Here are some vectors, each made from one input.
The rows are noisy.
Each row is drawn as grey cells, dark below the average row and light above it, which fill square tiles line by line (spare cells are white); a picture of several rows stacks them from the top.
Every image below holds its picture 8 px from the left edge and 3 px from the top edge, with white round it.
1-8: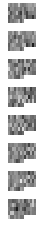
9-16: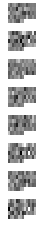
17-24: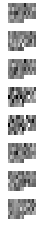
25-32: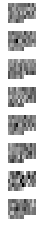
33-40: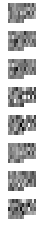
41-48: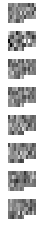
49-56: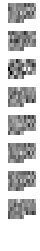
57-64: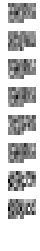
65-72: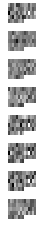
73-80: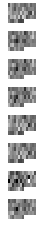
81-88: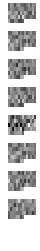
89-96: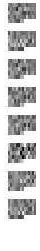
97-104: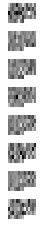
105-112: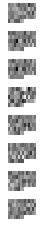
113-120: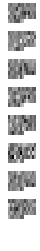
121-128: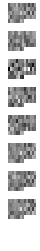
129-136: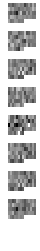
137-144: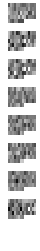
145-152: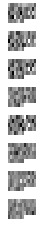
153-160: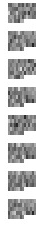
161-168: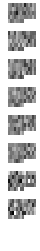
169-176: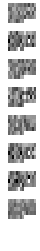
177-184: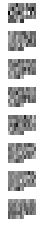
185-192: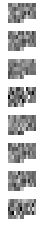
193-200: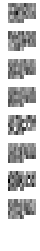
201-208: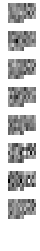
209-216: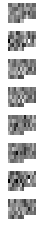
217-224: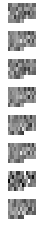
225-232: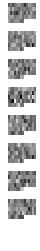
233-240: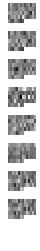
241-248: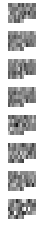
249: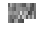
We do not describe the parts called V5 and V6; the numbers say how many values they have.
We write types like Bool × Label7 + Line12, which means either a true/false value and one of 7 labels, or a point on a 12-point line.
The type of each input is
((Bool × Bool × Bool × Bool + V6) × Tree10 + Line9) × V5.
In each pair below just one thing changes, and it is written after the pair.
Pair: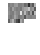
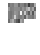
the value of V6
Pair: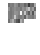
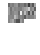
the value of V6
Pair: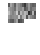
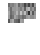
the value of V5
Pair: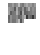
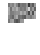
the value of V5
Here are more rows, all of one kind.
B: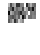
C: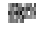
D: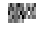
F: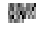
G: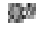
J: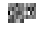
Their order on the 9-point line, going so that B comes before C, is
F, D, J, B, C, G.
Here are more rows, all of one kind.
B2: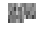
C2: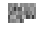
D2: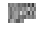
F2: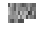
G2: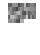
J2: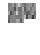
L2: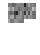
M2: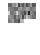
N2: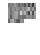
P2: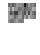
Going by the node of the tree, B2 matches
J2, M2 and P2.
